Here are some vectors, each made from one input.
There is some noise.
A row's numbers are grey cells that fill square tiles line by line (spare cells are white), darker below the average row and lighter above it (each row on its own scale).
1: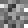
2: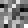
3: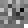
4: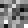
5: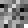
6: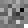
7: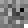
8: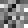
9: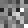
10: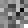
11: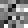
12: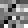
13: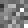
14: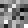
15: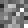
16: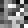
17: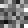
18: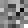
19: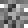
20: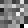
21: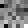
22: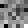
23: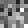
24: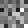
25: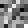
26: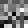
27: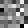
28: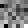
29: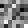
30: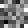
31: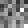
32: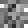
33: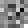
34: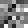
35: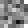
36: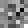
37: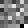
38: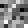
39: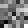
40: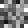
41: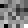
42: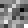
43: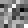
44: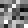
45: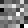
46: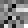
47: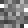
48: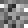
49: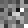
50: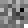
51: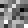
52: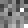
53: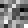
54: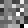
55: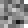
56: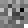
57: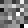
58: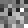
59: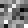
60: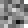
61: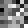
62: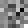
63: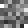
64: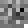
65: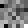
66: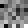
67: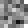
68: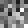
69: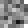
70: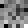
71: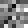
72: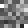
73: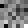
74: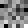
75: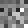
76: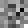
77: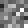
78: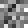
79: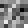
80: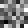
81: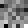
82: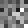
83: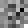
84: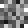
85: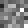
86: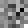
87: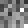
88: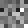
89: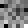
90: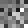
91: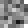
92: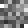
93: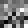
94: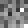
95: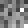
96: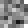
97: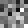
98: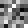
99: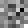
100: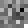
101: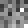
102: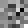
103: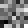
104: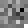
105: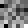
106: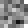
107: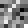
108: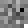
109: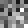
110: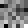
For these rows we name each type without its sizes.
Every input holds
a list of points on a line.
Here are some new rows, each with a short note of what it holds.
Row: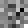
a list of one item
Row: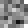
the empty list
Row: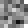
the empty list
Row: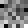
a list of one item
